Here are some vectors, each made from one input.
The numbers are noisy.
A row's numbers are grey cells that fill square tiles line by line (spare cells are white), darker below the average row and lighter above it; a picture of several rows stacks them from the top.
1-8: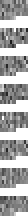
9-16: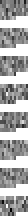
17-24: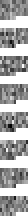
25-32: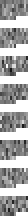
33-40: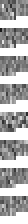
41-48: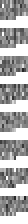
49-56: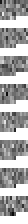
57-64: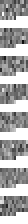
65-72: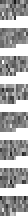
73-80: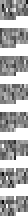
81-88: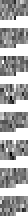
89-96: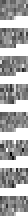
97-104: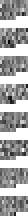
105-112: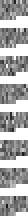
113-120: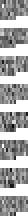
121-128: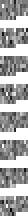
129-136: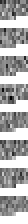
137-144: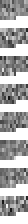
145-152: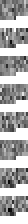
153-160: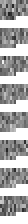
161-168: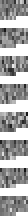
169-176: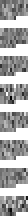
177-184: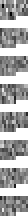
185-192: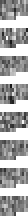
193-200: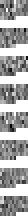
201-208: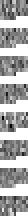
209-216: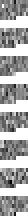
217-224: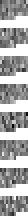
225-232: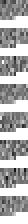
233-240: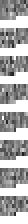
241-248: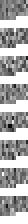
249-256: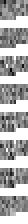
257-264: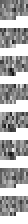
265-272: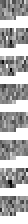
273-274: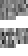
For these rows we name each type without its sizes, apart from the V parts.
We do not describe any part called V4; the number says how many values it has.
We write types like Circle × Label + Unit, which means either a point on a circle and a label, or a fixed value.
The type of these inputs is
(Bool × Circle + List(V4)) × Tree.
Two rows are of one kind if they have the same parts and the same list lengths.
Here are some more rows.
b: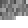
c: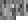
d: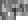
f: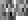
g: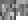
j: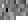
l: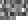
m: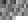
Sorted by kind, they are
b, j, m
c, d, g
f
l

